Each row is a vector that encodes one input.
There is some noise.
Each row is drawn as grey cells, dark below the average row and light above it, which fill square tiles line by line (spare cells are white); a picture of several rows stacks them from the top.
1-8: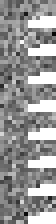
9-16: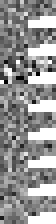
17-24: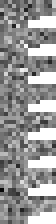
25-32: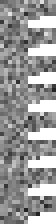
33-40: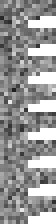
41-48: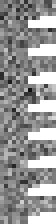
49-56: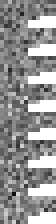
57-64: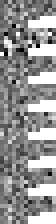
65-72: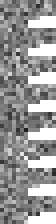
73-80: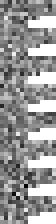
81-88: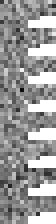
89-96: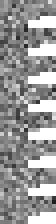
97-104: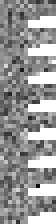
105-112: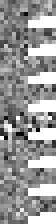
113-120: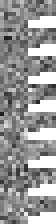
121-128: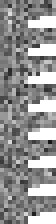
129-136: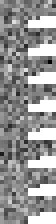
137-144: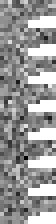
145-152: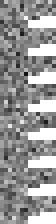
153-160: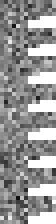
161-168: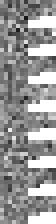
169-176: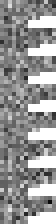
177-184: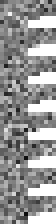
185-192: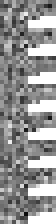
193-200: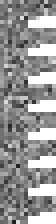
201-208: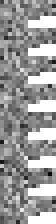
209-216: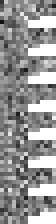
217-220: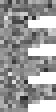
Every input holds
a list of up to three points on a 13-point line.
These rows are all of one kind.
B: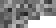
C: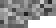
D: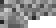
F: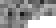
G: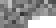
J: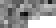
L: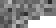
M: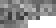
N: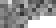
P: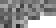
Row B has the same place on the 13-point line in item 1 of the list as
L and P.
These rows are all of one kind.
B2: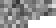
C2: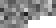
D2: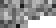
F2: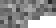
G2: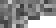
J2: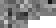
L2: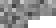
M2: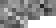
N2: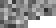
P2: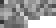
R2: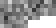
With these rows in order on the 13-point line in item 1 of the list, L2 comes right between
B2 and R2.
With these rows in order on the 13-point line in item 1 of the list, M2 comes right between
N2 and P2.
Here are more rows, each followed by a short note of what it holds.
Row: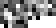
the empty list
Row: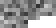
a list of three items
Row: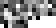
the empty list
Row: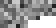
a list of two items
